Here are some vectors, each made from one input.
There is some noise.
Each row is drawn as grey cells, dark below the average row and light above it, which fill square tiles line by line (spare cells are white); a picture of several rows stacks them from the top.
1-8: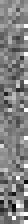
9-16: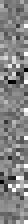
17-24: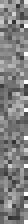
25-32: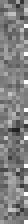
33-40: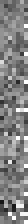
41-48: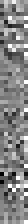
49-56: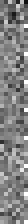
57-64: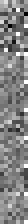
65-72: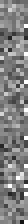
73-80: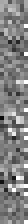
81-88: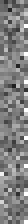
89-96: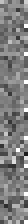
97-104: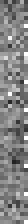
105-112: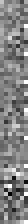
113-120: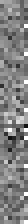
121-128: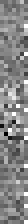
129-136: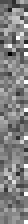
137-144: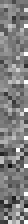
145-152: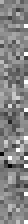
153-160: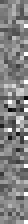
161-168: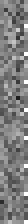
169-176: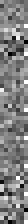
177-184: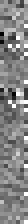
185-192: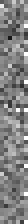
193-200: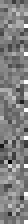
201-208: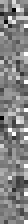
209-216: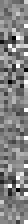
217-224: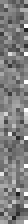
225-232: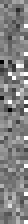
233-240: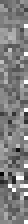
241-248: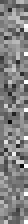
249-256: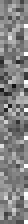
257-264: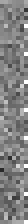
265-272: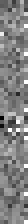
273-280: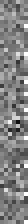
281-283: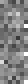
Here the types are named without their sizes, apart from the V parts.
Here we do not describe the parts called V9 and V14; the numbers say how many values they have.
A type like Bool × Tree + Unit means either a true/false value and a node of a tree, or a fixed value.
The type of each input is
(Circle + Unit) × V9 × V14 + Line × Line.
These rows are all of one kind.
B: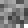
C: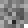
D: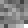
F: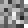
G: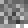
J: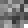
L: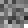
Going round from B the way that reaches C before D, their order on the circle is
B, F, C, J, L, D, G.
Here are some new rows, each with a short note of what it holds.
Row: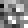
a point on each of two lines
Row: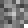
a point on a circle, a value of V9 and a value of V14
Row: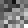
a point on a circle, a value of V9 and a value of V14
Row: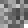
a value of V9 and a value of V14
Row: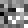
a point on each of two lines
